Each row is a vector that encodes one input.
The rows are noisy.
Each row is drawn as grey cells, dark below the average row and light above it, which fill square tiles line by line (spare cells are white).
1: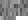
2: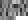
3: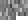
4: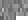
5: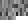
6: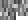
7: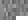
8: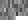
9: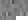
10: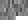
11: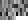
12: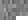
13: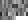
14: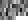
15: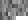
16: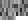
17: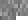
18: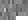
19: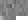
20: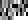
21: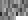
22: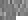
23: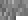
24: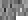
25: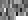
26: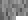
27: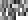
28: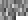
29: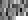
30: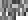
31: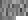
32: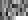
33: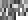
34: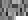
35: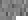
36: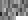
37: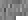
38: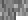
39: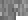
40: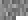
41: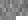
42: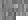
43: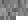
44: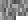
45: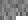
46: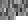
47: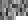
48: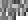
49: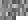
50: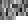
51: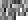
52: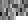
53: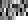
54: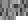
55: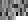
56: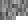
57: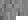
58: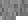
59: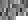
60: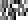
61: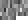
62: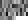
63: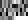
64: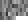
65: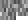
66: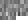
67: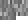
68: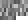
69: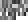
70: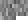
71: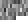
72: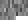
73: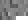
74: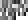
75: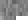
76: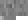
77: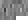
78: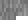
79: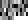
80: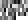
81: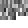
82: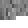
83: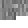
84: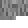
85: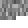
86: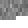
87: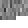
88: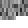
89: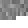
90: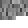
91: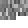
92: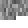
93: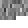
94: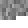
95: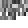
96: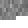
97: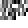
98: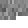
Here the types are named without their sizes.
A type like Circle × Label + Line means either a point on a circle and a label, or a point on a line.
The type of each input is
Circle × (Tree + Unit).
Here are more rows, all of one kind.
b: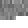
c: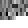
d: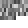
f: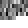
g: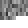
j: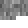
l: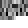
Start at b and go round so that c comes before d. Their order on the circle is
b, c, g, d, f, j, l.
